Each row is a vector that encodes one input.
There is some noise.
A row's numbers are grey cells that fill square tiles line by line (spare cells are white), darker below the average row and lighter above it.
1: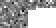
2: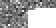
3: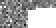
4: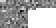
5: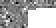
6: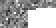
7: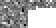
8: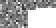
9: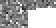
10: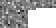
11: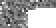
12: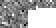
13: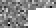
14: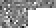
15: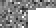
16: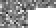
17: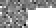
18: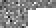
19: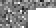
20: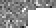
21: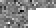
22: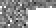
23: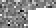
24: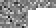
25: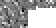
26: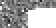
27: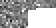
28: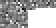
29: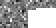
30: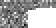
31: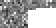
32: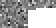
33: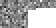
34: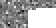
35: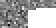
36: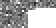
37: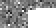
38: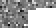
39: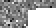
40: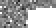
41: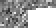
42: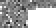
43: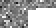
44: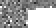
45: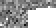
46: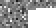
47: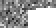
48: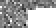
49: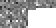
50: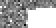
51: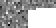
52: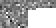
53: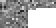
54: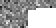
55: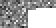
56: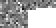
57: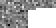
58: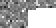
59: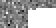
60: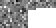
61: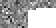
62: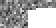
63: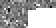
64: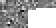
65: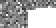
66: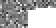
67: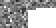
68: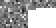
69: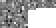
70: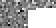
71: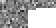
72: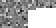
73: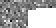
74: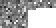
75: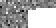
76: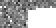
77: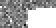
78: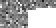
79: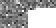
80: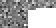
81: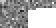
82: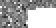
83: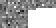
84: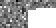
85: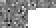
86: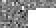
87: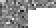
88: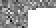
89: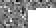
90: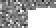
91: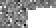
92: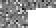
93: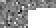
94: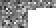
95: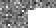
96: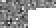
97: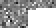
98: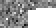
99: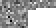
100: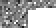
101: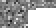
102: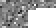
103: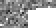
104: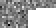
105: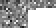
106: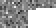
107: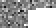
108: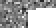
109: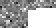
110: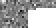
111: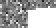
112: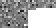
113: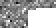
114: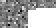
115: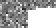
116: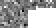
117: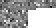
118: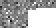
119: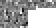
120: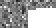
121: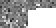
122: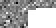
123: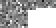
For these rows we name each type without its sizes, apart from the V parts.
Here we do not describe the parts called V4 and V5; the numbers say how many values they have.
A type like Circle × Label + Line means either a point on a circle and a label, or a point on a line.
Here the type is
Bool × V5 + Line + V4.
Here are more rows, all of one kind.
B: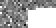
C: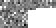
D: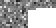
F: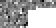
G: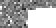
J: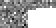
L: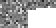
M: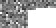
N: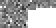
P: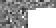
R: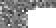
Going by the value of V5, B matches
G, L, M and N.
